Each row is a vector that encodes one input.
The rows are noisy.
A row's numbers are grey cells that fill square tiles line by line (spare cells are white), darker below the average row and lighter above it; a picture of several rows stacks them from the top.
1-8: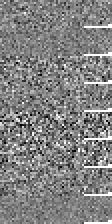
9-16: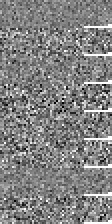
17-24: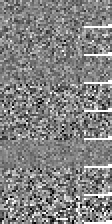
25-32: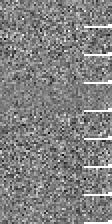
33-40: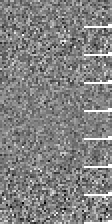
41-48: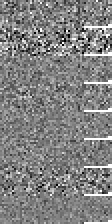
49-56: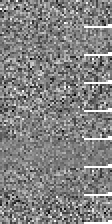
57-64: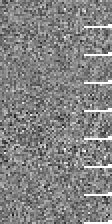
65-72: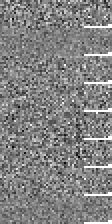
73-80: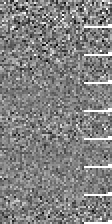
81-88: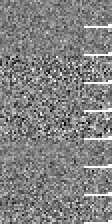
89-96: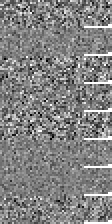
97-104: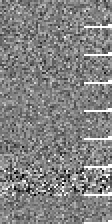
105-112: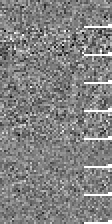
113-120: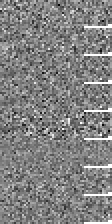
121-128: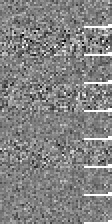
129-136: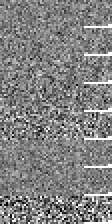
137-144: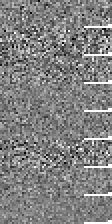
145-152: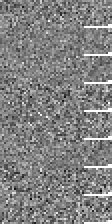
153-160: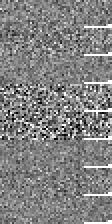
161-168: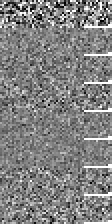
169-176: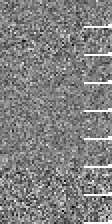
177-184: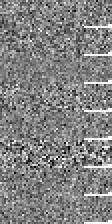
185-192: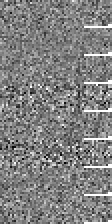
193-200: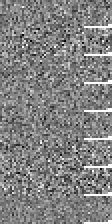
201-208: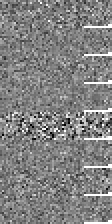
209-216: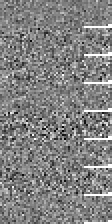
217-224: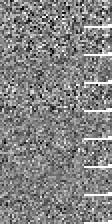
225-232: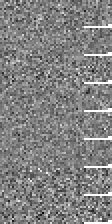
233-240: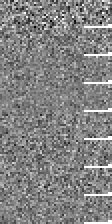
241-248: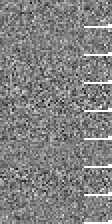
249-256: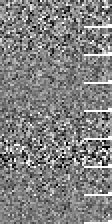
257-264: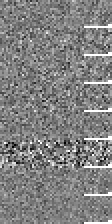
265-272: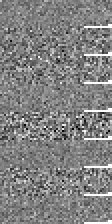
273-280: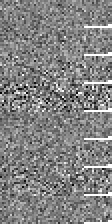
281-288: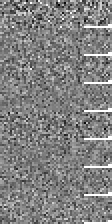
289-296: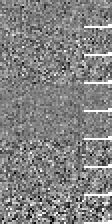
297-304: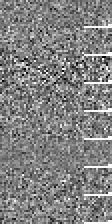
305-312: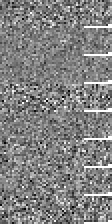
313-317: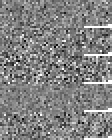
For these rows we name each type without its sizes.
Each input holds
a point on a circle.
